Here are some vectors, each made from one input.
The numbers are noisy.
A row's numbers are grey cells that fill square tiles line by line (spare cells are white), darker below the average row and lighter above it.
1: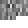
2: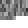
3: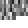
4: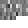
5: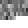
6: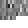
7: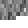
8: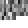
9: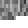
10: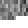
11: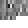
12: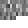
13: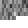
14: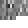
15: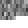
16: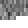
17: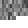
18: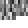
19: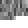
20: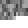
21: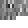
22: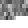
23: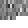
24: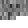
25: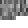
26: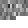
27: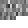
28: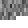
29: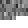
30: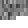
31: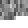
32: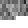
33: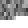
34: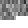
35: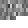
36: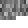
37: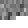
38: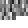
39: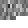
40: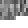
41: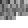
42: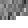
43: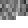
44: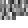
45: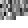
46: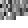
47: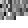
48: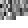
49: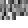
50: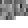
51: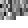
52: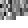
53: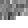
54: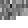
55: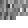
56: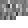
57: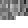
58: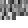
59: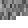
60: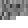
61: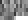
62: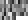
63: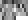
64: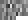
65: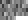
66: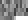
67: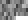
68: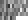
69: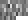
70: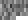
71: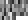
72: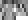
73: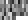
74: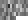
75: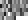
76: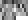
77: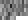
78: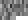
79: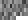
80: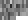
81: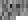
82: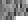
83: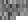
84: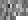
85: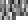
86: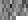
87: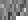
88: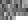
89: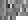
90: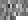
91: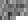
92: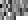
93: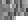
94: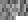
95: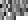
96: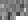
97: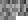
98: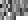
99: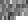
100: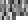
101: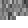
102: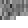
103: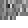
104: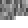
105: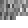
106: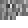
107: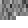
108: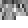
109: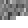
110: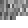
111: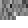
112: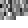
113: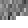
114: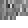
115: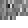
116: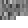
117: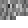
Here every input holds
either a point on a 4-point line and a true/false value, or a list of up to three points on a 5-point line.
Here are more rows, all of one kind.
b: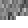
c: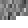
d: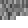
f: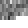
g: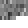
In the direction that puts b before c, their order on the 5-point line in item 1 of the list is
b, c, d, g, f.
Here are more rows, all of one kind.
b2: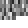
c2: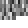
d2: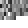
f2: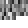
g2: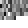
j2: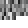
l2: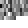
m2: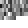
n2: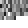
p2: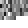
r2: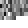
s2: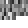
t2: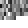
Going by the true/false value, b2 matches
c2, f2, j2 and s2.
